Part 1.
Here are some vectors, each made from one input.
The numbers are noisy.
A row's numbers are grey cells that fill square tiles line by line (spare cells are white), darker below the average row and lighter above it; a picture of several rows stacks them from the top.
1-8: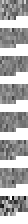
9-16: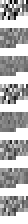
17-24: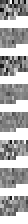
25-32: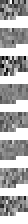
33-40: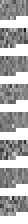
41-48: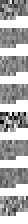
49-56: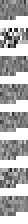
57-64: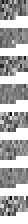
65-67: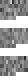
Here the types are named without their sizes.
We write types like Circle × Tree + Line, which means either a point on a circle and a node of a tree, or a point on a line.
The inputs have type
(Bool × Bool × Bool + Unit) × Line.
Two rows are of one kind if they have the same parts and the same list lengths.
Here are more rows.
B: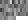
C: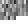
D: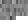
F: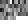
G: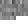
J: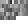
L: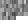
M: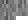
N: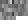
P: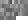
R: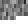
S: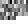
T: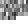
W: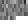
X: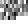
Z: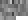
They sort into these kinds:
B, C, F, G, L, N, T, X, Z
D, J, M, P, R, S, W

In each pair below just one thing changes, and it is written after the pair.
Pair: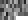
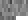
one of the three true/false values
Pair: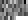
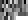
one of the three true/false values
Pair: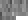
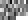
the place on the line
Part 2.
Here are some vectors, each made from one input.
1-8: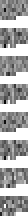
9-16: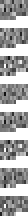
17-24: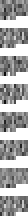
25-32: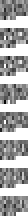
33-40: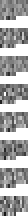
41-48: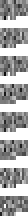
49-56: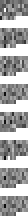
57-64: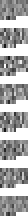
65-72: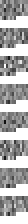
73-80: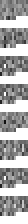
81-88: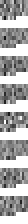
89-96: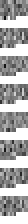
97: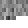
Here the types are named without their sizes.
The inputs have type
Bool × Line.
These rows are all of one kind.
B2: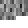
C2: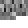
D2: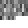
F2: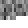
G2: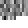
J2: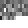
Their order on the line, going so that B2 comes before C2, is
J2, D2, B2, C2, F2, G2.
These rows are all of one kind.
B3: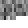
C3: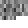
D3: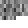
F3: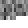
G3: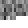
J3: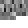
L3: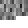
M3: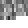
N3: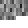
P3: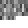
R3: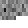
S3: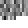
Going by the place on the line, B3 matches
C3, D3, F3 and G3.
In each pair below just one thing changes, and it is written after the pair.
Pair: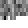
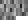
the place on the line
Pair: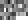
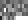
the true/false value
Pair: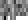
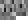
the place on the line
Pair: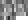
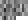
the place on the line
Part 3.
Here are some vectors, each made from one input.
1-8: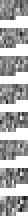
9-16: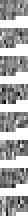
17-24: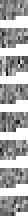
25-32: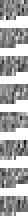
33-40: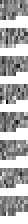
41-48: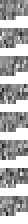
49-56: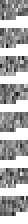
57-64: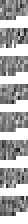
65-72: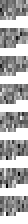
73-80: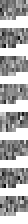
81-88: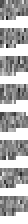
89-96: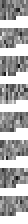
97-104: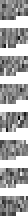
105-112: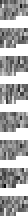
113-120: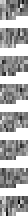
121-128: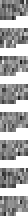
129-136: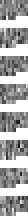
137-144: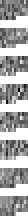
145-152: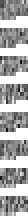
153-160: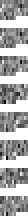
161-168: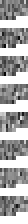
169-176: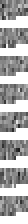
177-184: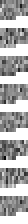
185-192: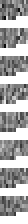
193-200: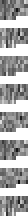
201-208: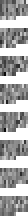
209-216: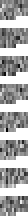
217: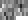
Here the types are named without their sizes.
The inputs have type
Bool × Line × Line.
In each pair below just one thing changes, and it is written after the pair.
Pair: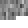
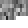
the place on one of the two lines
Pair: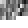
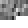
the place on one of the two lines
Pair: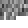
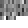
the true/false value
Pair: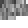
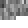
the place on one of the two lines
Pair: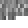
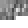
the place on one of the two lines
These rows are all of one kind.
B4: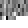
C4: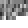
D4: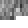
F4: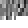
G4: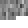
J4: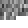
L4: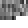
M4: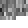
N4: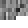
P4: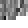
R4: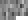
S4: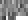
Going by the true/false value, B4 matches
F4, G4, N4 and R4.
